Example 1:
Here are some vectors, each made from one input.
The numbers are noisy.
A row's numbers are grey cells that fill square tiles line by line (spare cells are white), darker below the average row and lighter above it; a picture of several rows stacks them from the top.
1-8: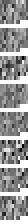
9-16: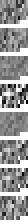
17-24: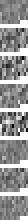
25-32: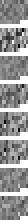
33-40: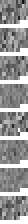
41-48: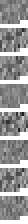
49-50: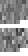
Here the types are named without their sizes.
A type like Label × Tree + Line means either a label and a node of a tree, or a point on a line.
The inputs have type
List(Line).
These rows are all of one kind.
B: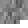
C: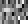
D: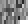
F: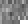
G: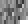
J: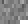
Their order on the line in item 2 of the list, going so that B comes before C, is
J, B, C, F, G, D.
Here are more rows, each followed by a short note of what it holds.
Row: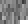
a list of two items
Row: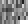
a list of one item
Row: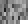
the empty list
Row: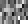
a list of one item
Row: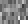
a list of one item
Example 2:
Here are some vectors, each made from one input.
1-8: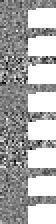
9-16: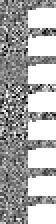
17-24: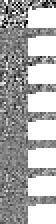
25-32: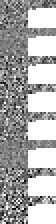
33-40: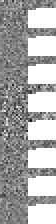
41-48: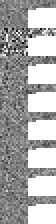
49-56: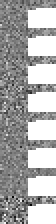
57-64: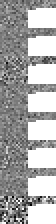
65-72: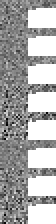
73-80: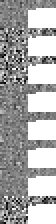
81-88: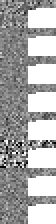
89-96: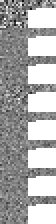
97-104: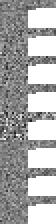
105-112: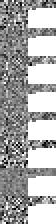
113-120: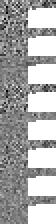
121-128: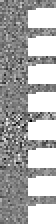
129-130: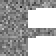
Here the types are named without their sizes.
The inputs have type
Bool × (Tree + Unit).
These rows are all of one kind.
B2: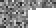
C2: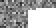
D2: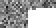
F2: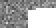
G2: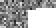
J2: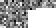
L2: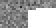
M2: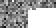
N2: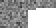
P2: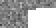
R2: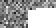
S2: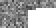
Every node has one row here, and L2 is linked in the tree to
J2.
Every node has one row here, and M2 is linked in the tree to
F2 and G2.
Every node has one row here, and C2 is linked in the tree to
B2 and S2.
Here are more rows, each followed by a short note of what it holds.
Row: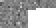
a node of a tree and a true/false value
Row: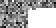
a node of a tree and a true/false value
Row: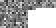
a node of a tree and a true/false value
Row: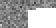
a node of a tree and a true/false value
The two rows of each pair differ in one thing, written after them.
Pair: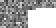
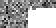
the node of the tree
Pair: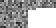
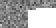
the node of the tree
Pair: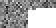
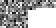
the node of the tree
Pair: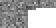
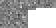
the node of the tree
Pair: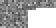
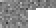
the node of the tree
